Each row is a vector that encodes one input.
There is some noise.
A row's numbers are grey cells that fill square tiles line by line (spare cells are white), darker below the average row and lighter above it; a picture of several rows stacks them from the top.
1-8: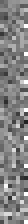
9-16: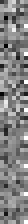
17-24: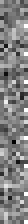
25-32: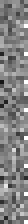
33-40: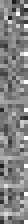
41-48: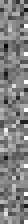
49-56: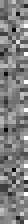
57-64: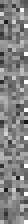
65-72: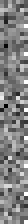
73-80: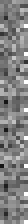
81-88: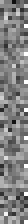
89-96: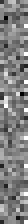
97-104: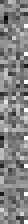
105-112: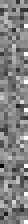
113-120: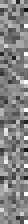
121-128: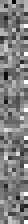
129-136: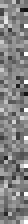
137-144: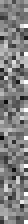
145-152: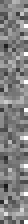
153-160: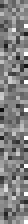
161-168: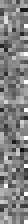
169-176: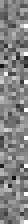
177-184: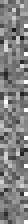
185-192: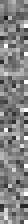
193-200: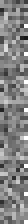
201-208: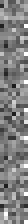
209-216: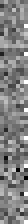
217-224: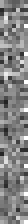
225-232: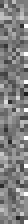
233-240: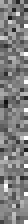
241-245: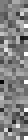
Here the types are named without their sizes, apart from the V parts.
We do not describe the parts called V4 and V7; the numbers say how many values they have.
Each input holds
either two labels, or a point on a line, or a value of V4 and a value of V7.
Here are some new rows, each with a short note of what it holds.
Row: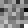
two labels
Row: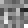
two labels
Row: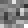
a value of V4 and a value of V7
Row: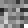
two labels
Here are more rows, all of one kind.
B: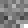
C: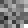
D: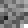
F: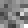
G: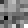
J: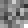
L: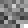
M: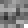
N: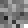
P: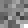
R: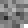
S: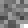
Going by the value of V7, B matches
G, J, L and P.
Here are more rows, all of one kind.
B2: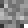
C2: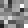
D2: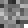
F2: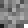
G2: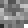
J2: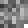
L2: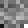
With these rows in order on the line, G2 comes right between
B2 and C2.
